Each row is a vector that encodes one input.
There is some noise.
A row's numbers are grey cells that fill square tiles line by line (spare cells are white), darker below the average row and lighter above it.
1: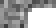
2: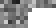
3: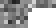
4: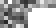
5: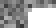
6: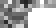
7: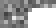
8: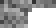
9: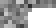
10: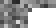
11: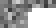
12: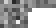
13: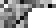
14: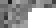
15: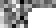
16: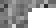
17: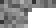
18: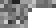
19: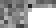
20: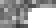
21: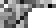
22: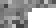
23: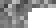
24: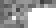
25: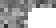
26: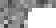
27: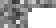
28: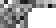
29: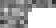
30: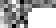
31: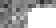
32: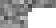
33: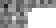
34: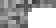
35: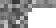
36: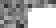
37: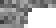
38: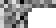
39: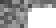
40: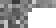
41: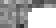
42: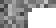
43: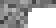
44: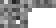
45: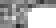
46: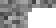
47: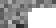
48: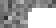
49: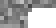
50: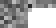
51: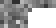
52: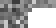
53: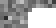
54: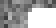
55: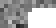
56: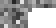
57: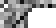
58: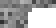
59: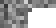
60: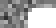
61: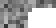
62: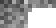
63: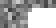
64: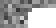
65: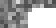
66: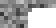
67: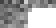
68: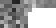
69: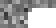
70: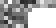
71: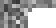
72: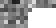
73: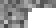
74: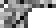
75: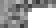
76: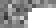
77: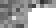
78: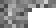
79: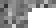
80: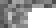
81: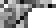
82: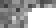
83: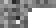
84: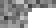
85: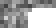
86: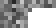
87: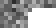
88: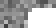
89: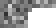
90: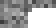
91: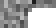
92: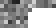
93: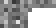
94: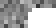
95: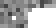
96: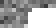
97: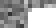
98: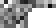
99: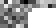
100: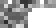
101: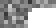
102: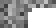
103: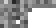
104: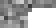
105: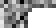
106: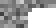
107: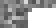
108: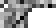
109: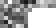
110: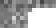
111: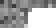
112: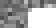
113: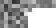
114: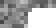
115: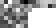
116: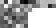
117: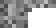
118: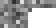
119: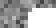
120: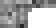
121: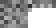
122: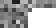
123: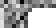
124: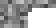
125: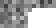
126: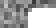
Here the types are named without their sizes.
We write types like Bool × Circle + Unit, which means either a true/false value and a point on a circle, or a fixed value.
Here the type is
(Bool × Bool × Bool × Bool + Unit) × Label + Line.
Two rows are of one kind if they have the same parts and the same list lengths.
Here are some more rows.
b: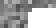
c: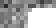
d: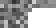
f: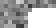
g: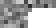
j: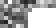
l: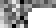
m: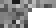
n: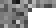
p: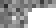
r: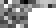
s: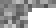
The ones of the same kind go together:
b, c, f, g, p, s
d, m, n
j, l, r

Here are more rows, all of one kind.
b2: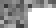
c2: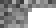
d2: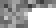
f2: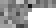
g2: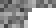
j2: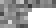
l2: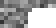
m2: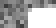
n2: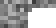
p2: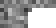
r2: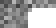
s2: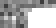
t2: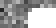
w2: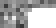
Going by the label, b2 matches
c2, m2 and r2.
